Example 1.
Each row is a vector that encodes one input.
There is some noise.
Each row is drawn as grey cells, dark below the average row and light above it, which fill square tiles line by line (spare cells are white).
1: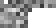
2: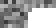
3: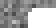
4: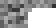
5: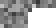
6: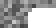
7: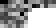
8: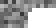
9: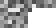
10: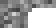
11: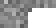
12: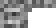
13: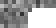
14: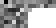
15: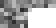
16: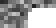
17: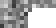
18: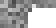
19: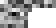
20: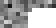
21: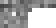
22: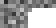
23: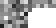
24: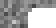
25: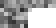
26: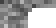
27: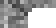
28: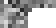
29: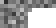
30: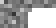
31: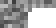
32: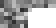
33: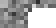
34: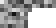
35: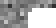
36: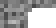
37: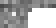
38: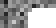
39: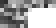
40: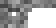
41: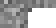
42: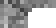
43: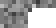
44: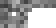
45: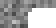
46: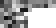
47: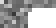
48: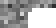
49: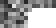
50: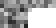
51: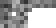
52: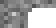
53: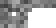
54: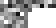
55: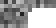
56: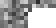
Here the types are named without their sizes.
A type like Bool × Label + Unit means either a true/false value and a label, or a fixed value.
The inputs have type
Tree + Unit.
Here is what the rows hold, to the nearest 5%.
About 10% of them hold a fixed value. The rest hold a node of a tree.
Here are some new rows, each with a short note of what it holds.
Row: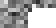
a node of a tree
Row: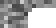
a node of a tree
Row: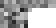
a fixed value
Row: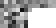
a fixed value
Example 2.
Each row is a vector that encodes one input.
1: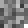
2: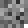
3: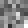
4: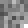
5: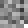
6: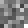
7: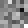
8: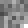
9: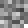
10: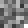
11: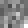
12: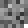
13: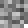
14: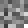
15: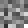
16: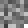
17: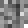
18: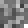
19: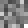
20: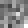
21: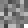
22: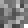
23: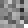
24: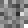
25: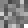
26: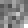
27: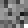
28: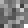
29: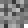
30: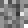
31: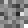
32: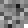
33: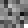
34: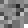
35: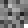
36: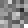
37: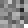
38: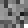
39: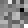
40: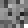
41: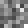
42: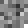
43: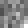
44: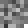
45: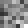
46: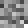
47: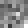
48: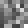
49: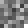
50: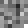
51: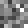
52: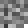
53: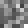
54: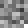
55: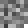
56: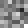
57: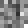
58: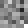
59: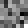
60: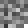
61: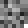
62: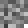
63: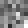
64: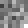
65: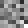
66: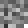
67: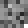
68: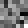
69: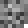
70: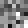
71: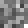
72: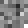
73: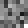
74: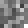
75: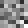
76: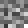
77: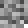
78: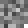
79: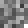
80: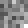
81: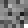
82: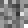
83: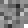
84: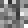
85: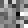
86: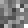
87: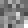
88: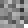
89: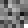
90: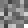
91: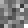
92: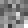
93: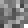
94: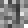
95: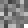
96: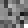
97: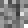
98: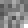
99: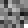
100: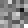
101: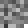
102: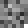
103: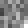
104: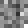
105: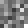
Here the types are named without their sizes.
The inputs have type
Label.
